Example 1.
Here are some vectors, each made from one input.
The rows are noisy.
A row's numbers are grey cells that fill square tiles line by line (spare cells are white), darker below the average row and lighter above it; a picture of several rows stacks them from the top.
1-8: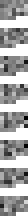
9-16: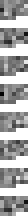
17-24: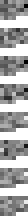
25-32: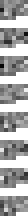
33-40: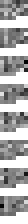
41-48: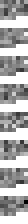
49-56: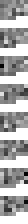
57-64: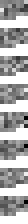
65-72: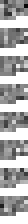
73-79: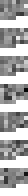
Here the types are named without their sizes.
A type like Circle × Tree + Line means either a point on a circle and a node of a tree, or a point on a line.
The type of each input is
Label + Tree.
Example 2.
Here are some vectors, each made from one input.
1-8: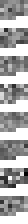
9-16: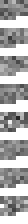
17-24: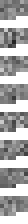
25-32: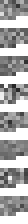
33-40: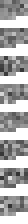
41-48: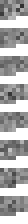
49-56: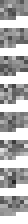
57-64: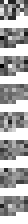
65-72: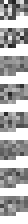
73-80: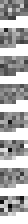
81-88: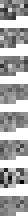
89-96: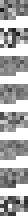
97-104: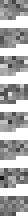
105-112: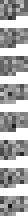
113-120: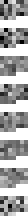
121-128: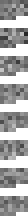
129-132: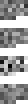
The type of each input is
Line8 + Line14.
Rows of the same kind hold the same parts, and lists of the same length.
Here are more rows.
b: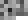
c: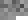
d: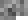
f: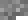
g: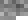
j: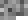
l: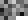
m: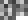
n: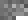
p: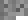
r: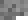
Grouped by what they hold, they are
b, d, f, j, l, n, r
c, g, m, p

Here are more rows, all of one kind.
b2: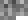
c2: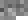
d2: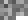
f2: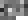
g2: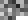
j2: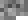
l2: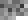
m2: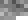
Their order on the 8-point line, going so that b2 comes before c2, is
d2, f2, b2, l2, c2, m2, j2, g2.
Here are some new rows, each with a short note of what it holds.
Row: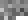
a point on a 14-point line
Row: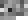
a point on a 14-point line
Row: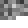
a point on a 14-point line
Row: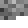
a point on a 14-point line
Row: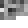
a point on a 14-point line
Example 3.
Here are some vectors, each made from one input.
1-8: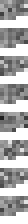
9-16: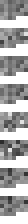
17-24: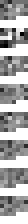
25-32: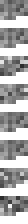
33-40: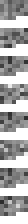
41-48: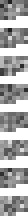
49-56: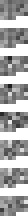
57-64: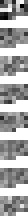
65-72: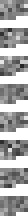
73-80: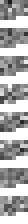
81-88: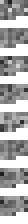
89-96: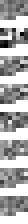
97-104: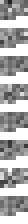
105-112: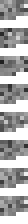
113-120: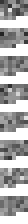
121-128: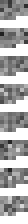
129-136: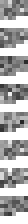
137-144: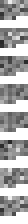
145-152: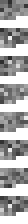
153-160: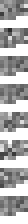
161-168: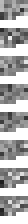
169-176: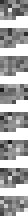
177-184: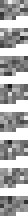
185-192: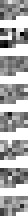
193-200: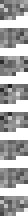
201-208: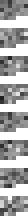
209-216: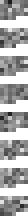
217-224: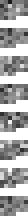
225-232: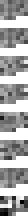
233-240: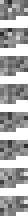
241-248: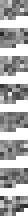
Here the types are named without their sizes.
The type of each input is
Bool × Label + Unit.
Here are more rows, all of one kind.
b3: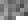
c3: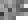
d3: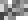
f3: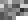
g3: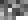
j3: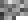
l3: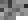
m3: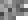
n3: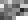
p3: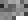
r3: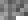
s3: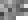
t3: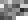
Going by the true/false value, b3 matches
g3, l3, p3 and r3.
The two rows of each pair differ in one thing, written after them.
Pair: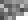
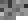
the true/false value
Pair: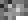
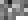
the label
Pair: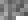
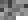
the label
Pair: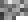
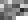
the label
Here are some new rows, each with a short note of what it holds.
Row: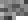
a label and a true/false value
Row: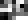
a fixed value
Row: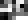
a fixed value
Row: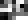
a fixed value
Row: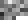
a label and a true/false value
